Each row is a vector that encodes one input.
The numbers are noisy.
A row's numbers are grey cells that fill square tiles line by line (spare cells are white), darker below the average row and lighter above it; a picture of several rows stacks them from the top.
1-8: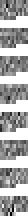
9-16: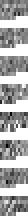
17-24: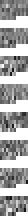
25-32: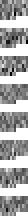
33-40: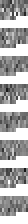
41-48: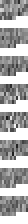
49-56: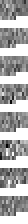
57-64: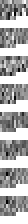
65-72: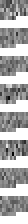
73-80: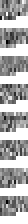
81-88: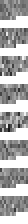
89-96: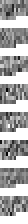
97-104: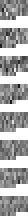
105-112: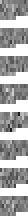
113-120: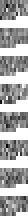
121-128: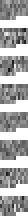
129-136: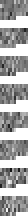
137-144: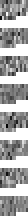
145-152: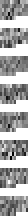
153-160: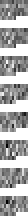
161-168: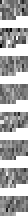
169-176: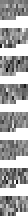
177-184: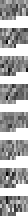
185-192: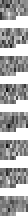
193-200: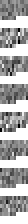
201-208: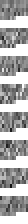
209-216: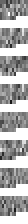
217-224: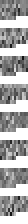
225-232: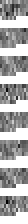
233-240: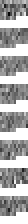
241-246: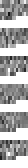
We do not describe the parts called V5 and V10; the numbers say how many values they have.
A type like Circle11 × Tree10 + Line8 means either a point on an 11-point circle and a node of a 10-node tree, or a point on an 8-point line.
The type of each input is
Label6 × (Line7 + V10) + Line6 + V5.
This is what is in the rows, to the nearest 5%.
About 65% of them hold one of 6 labels, together with either a point on a 7-point line, or a value of V10. About 20% of them hold a point on a 6-point line. The rest hold a value of V5.
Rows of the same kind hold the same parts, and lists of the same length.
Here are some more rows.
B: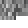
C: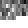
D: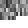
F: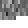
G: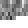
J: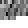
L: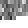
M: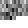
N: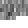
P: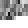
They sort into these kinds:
B, C, F
D
G, L, M, P
J, N

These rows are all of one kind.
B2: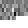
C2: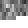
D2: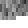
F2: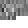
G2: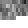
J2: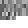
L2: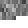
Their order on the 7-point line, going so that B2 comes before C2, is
F2, B2, L2, D2, G2, C2, J2.
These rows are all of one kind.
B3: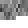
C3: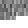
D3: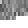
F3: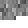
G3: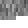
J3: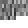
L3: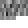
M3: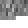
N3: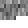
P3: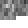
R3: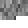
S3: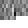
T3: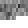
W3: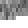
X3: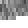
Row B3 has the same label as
D3, T3, W3 and X3.
